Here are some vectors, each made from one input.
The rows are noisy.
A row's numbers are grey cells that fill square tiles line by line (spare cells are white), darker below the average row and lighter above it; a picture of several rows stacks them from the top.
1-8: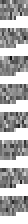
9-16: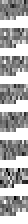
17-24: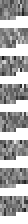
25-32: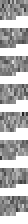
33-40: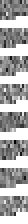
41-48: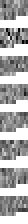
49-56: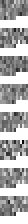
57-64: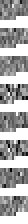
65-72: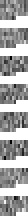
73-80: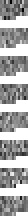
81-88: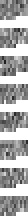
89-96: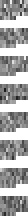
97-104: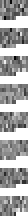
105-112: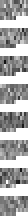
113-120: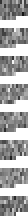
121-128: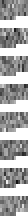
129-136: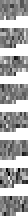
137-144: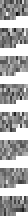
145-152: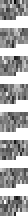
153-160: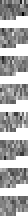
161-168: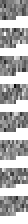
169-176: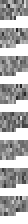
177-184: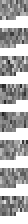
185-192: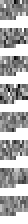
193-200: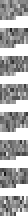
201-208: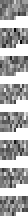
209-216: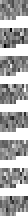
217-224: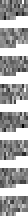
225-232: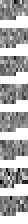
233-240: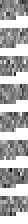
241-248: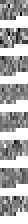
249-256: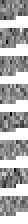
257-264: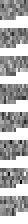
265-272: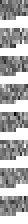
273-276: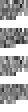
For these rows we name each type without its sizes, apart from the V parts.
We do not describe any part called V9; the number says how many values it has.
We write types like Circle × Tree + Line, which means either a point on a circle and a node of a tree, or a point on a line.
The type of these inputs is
List(Bool × (Circle + V9)).
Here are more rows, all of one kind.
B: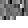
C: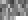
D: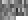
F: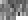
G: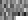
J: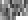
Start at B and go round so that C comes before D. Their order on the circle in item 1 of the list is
B, F, C, G, D, J.
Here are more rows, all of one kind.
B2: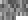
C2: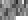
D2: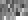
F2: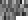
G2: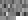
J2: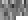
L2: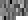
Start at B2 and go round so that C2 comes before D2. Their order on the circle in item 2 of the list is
B2, L2, J2, C2, F2, D2, G2.
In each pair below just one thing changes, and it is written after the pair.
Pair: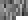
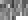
the true/false value in item 1 of the list
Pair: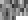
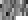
the place on the circle in item 2 of the list
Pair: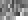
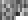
the place on the circle in item 2 of the list
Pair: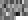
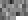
the place on the circle in item 2 of the list
